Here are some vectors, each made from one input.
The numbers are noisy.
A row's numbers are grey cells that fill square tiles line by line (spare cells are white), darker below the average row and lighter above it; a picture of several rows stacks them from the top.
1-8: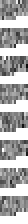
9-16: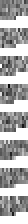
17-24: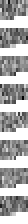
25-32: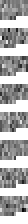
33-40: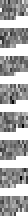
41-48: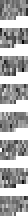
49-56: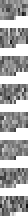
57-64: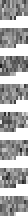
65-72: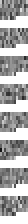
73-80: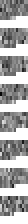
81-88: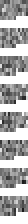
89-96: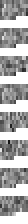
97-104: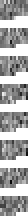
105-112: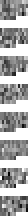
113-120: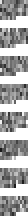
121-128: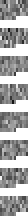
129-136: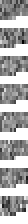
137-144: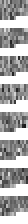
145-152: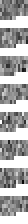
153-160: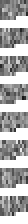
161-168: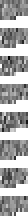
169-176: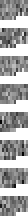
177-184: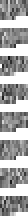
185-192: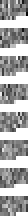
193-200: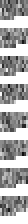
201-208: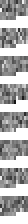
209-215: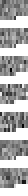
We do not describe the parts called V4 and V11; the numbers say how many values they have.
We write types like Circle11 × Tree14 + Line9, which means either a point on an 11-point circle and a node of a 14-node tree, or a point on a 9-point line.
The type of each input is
Bool × Circle10 + (Circle5 + Unit) × V4 × V11.
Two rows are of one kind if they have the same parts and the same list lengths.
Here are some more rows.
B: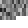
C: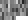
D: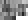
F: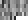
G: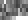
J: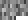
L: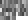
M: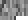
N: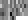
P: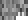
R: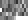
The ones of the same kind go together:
B, C, G, N
D, L, R
F, J, M, P

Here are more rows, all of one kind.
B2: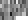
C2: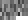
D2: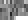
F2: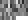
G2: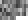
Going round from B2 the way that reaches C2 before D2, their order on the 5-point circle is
B2, F2, C2, G2, D2.
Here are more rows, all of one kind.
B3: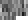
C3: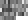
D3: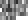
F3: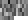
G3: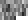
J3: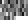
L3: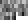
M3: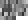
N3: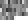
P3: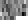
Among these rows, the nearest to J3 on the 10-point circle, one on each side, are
B3 and M3.
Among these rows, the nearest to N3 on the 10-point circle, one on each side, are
D3 and F3.
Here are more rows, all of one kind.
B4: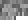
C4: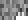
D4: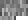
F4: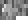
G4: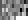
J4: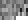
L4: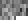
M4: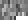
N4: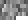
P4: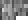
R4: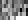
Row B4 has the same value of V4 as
D4 and L4.
